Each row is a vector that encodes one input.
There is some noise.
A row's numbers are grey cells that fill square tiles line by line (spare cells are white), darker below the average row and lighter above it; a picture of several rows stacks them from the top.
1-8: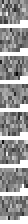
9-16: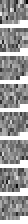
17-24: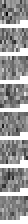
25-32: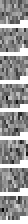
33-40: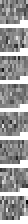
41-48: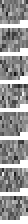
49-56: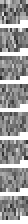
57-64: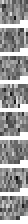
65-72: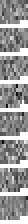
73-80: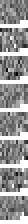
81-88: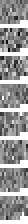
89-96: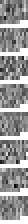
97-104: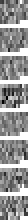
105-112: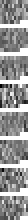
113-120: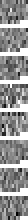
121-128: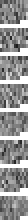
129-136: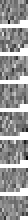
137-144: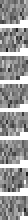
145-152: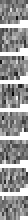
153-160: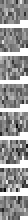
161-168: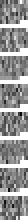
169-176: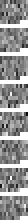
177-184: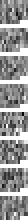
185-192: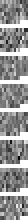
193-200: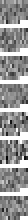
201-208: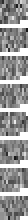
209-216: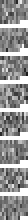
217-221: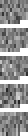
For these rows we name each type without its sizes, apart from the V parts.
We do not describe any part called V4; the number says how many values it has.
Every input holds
either a point on a circle, or a fixed value, or a true/false value and a value of V4.
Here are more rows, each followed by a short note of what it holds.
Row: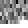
a point on a circle
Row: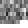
a fixed value
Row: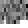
a true/false value and a value of V4
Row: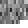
a fixed value
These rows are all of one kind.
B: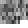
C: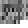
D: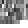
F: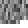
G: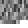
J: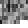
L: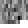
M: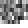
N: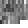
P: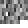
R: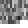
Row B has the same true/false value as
C, J and N.
